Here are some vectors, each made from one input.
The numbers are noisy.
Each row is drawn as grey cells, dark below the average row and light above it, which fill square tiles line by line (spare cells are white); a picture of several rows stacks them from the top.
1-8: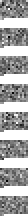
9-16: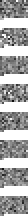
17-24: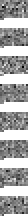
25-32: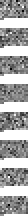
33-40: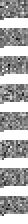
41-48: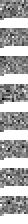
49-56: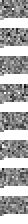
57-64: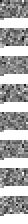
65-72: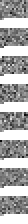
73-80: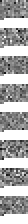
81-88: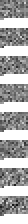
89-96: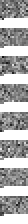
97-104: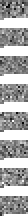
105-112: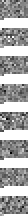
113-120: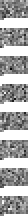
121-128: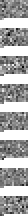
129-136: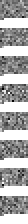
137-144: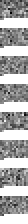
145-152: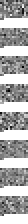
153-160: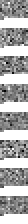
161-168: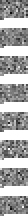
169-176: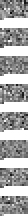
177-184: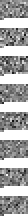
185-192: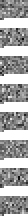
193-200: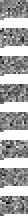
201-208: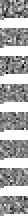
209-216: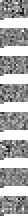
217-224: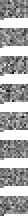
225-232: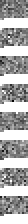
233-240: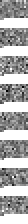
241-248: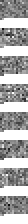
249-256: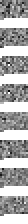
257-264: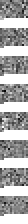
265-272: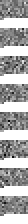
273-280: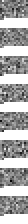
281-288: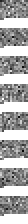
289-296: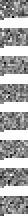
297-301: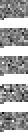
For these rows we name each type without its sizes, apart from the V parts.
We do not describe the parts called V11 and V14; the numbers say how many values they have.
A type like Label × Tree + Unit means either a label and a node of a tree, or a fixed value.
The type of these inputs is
((Bool × Bool × Bool × Bool + Unit) × Circle + V11) × V14.
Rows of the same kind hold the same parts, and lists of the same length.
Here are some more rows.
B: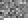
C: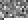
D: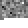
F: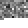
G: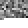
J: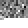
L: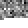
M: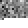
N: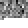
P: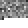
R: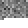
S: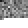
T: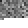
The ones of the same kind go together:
B, D, M, P
C, F, G, J, L, N
R, S, T

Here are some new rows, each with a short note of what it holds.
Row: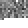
a point on a circle and a value of V14
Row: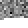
a value of V11 and a value of V14
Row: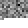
a value of V11 and a value of V14
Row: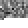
a point on a circle, four true/false values and a value of V14
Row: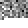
a value of V11 and a value of V14
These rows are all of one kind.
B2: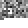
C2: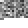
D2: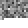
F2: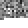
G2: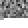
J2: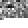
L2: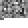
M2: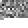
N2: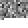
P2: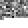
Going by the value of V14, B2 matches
C2, F2 and P2.
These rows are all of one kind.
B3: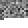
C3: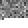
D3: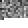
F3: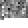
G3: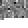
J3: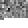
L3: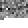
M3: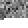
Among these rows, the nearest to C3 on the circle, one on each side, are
G3 and L3.
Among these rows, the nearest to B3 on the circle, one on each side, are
L3 and M3.
